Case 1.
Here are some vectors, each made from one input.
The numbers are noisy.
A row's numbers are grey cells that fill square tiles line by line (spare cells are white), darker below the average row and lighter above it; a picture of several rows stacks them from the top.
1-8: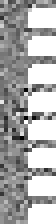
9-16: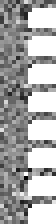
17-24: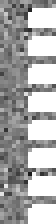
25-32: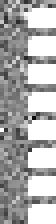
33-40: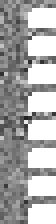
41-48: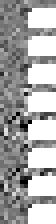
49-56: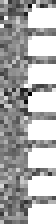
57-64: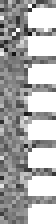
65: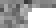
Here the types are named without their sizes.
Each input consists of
either a fixed value, or three true/false values.
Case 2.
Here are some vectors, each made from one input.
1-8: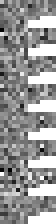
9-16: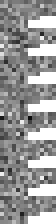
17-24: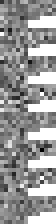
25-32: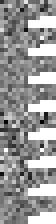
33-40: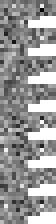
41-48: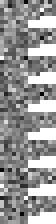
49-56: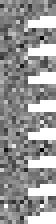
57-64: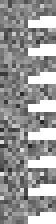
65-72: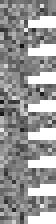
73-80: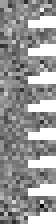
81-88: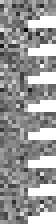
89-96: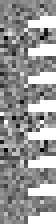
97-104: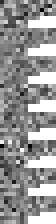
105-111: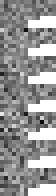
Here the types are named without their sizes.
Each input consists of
a point on a circle.
